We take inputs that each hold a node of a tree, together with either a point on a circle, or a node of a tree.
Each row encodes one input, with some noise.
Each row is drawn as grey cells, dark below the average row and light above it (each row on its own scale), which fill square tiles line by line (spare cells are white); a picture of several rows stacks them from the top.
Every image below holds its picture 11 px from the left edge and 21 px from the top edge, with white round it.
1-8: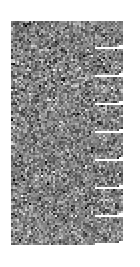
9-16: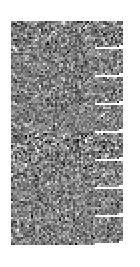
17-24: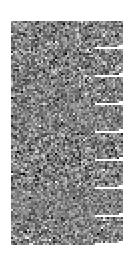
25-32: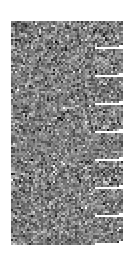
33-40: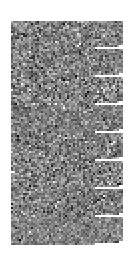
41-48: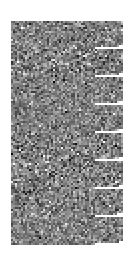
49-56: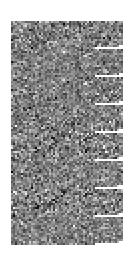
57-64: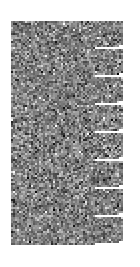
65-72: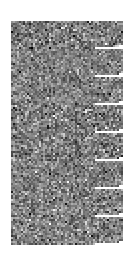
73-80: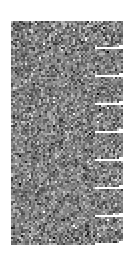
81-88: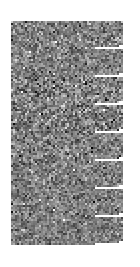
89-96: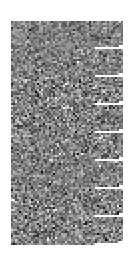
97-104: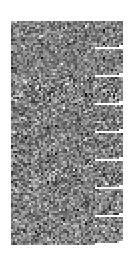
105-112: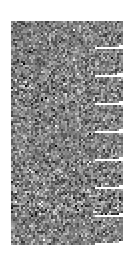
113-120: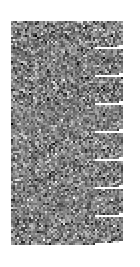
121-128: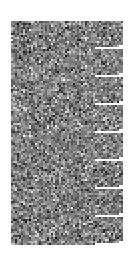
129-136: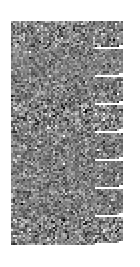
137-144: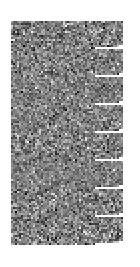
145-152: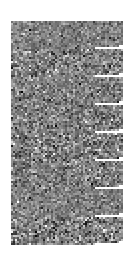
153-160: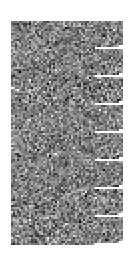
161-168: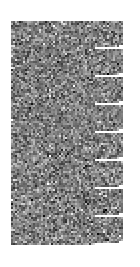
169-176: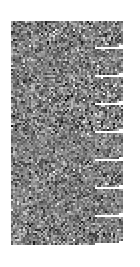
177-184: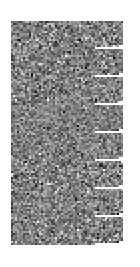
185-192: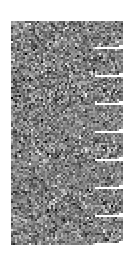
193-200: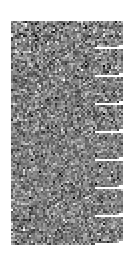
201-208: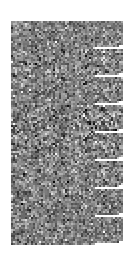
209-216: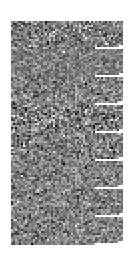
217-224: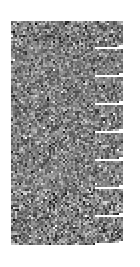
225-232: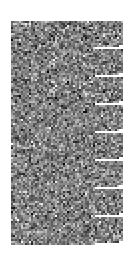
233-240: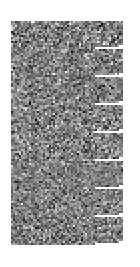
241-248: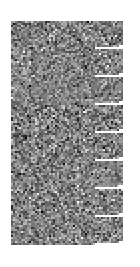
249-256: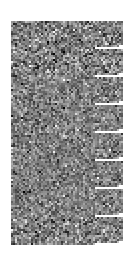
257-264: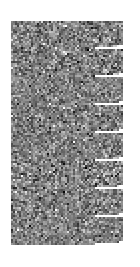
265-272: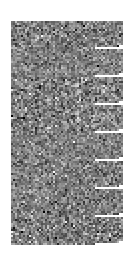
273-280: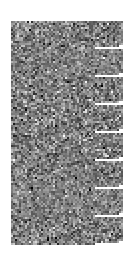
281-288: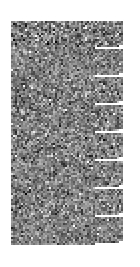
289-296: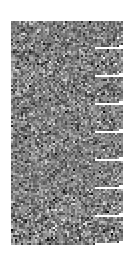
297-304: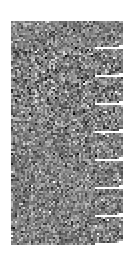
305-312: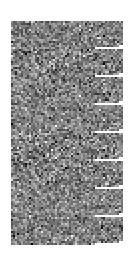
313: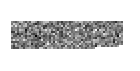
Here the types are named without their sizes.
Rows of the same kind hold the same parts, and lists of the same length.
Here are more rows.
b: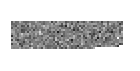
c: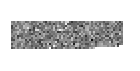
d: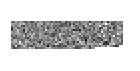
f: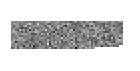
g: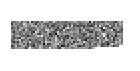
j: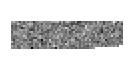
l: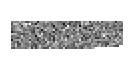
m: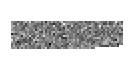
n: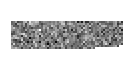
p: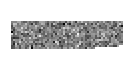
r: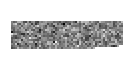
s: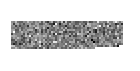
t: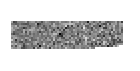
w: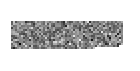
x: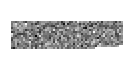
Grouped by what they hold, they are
b, c, d, f, g, j, l, m, n, s, w
p, r, t, x

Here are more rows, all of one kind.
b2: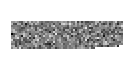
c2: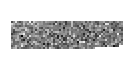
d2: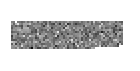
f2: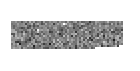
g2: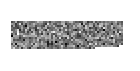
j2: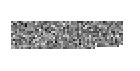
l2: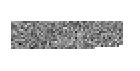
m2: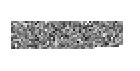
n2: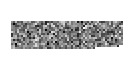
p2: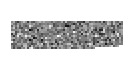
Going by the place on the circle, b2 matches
f2 and l2.
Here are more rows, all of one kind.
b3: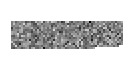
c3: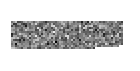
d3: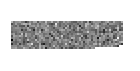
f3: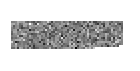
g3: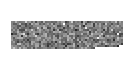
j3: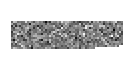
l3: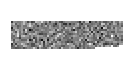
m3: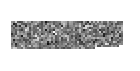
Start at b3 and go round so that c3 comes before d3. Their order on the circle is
b3, c3, g3, d3, l3, f3, j3, m3.
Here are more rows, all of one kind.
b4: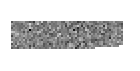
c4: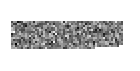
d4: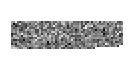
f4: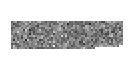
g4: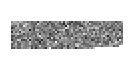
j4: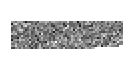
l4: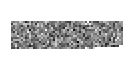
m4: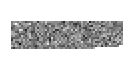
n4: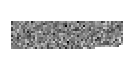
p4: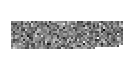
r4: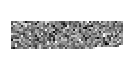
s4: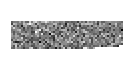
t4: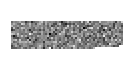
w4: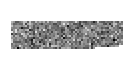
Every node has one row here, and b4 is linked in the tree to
r4 and t4.
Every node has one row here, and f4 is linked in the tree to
g4.
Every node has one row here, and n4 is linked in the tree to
r4.
